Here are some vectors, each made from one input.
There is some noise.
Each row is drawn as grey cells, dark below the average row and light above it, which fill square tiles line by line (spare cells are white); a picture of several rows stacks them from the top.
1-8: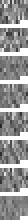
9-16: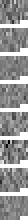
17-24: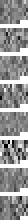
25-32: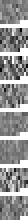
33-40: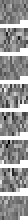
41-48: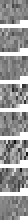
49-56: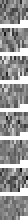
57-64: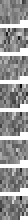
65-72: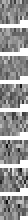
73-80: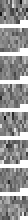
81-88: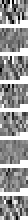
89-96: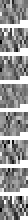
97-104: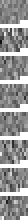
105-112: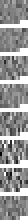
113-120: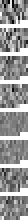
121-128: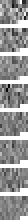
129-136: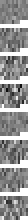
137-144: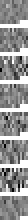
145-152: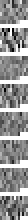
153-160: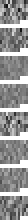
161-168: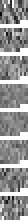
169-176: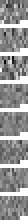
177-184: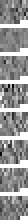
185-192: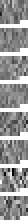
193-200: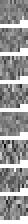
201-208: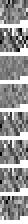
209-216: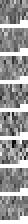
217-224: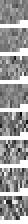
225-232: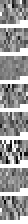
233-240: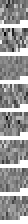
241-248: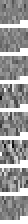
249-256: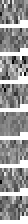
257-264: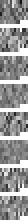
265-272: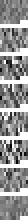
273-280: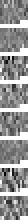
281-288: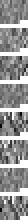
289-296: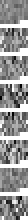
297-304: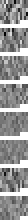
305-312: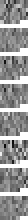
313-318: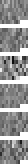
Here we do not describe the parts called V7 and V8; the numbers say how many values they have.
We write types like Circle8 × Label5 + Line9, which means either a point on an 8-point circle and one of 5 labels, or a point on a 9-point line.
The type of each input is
(Circle9 + V8) × (Line9 + V7) + Line14.
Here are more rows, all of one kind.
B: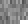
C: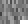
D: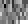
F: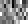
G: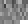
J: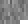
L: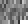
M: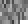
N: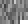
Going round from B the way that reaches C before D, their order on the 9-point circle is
B, M, F, L, G, C, D, N, J.
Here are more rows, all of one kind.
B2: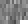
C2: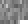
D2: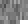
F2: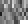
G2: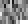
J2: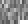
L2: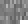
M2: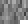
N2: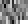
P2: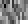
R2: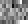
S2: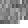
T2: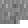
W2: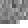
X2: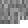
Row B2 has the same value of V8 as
D2, M2, P2 and X2.
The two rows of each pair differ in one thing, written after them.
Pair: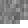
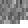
the place on the 9-point line
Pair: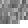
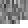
the value of V8
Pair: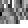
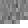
the value of V8
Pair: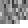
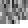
the value of V8
